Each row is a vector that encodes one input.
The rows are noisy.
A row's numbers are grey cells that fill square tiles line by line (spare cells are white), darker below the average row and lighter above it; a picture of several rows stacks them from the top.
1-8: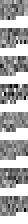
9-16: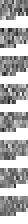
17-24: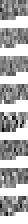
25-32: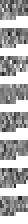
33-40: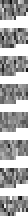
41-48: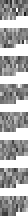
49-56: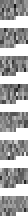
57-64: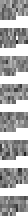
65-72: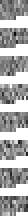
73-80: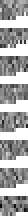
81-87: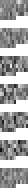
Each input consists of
one of 6 labels, together with either a point on a 4-point line, or three true/false values.
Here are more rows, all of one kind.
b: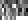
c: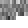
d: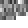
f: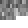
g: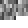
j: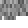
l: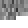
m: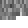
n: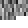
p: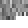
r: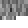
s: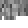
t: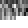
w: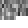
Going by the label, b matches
j, n, s and w.
